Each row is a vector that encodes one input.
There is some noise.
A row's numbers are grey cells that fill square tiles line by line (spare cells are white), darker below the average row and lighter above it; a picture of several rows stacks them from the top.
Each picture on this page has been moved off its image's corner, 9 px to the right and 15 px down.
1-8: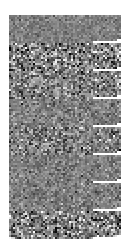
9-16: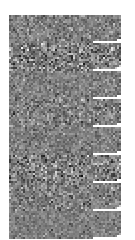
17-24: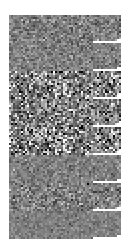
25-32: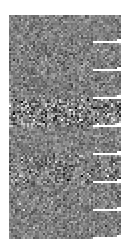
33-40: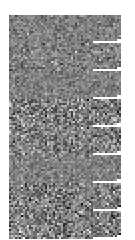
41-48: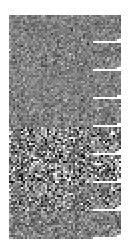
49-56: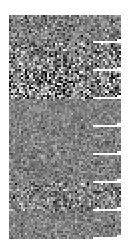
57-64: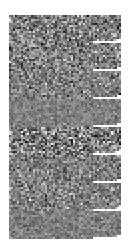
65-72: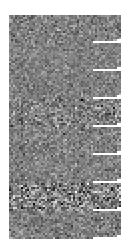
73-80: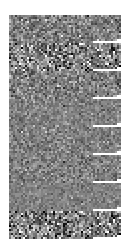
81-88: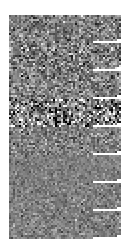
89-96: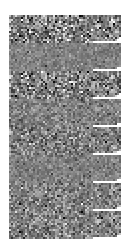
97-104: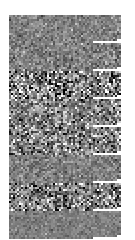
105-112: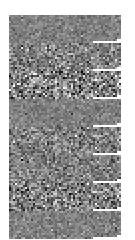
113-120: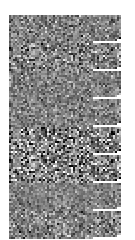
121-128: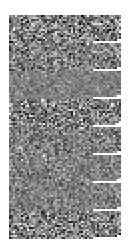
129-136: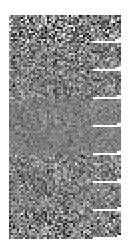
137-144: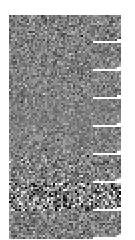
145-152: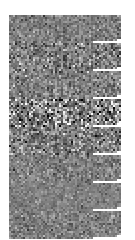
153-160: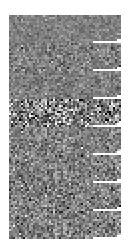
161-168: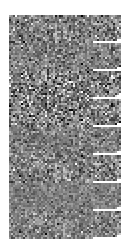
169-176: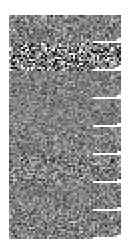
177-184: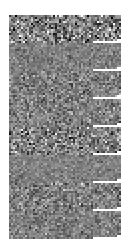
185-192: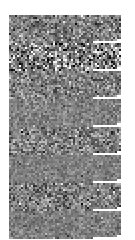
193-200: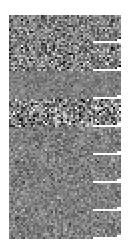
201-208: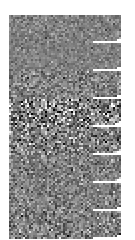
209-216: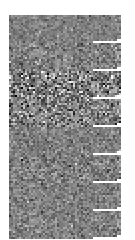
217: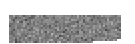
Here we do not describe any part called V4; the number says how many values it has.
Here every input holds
a point on an 8-point circle and a true/false value, together with either a point on an 8-point line, or a value of V4.
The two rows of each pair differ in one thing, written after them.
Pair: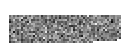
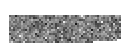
the value of V4
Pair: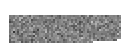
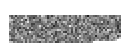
the true/false value
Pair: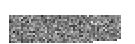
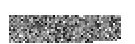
the value of V4
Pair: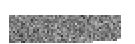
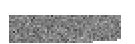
the true/false value
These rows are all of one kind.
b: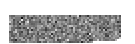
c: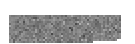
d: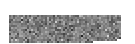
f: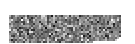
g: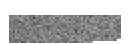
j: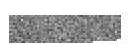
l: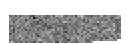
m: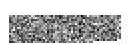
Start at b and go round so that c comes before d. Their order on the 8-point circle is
b, c, m, d, f, l, g, j.
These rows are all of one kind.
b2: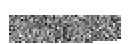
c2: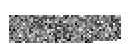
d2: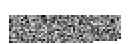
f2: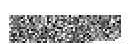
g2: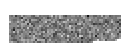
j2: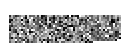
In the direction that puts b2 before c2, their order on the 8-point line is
d2, b2, c2, f2, g2, j2.
